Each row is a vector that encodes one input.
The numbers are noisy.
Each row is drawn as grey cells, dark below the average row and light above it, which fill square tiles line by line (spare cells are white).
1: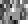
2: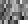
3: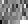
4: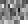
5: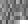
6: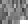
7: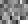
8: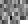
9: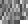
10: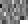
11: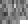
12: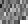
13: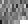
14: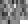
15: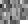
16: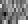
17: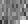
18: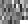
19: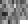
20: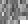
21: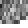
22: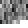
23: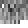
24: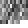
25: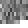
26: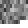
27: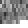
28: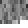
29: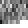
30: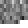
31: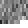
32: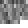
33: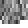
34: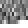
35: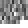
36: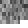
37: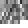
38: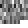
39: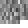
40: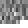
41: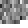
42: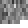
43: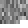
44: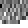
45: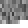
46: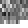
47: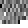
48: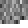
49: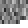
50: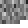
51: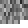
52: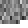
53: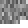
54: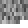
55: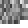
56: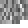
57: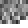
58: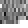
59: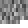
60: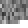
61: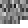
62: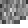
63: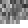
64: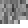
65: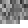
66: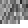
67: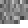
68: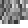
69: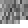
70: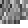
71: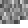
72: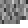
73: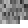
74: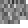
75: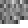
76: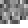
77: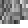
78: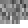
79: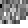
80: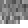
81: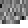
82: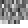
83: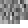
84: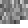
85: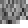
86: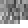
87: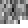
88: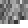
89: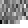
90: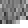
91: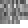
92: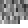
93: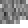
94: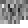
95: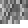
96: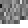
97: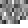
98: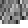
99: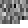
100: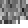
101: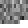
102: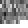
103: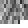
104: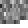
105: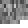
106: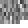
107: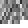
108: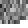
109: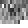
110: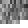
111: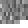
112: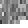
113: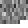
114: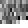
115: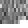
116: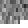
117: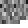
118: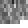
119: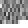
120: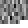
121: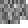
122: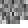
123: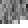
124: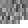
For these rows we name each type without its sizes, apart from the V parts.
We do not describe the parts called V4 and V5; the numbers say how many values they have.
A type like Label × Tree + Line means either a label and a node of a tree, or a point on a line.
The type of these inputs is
List(Line) + V4 × V5.
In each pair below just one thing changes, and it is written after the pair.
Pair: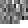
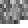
the value of V5
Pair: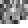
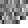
the value of V4
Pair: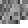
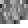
the value of V4
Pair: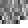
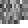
the value of V4
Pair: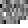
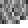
the value of V4
